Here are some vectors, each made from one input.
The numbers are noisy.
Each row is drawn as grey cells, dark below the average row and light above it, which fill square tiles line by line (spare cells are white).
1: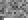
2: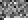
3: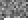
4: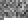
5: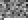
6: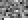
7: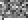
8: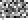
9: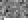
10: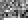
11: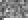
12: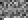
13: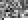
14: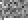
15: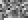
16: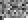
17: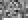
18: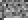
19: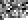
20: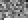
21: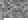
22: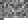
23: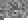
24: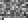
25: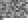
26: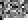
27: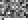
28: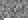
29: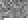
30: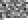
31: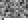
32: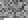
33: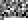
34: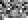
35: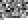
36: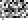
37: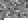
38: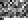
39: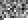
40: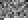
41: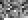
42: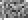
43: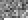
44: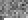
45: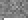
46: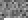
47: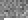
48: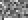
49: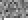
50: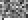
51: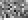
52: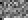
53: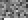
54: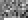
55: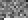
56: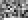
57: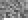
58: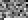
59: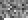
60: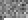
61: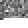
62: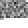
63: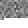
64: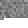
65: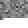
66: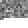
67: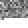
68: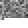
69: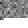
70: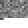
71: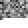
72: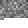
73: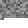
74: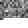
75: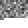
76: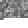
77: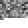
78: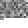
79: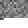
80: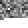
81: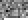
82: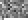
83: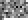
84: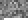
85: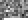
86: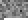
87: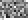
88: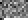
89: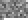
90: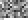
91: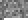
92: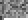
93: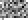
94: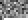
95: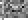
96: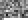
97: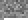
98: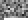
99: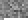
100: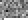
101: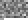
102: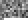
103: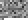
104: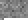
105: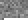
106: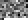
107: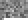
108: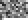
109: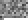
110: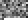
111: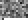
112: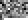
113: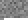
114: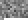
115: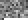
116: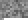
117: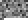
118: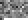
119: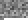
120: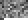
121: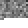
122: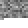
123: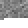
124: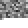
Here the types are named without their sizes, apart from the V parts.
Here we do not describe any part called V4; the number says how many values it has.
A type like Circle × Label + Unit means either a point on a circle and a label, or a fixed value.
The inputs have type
(Bool × Label + Line) × List(V4).
